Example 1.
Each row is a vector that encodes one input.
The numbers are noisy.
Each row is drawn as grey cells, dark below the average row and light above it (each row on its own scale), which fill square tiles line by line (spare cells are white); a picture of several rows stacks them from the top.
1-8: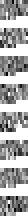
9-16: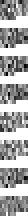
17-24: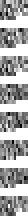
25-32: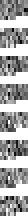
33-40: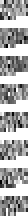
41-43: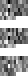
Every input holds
a point on a 7-point line.
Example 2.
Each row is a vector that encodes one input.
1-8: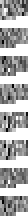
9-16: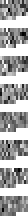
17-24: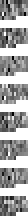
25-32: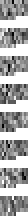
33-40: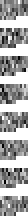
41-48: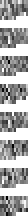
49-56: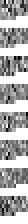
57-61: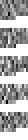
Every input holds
four true/false values.
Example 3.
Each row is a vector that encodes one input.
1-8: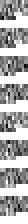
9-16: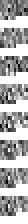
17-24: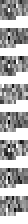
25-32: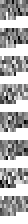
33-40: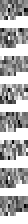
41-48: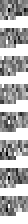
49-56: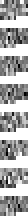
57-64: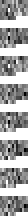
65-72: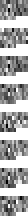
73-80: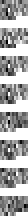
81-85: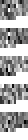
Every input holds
a point on a 7-point line.
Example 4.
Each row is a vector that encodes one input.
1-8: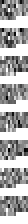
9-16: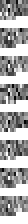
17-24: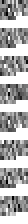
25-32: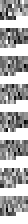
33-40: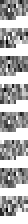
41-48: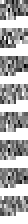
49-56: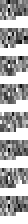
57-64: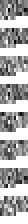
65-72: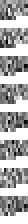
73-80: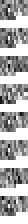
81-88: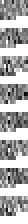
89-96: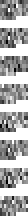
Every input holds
a point on a 7-point line.
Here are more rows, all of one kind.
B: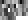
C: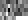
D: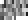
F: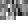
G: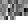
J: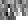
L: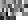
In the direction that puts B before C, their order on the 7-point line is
B, J, L, D, F, C, G.
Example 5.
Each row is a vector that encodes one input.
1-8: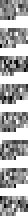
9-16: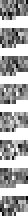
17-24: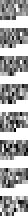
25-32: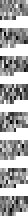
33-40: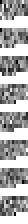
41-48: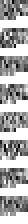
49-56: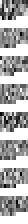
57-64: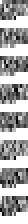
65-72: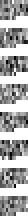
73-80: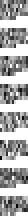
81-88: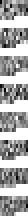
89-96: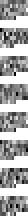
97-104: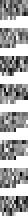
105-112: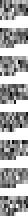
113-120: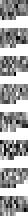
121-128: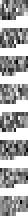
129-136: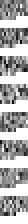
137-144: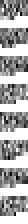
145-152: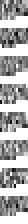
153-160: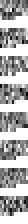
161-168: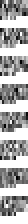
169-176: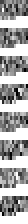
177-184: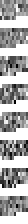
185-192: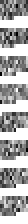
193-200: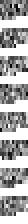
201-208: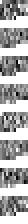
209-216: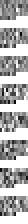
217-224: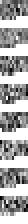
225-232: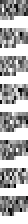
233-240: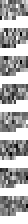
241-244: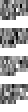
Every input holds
three true/false values.
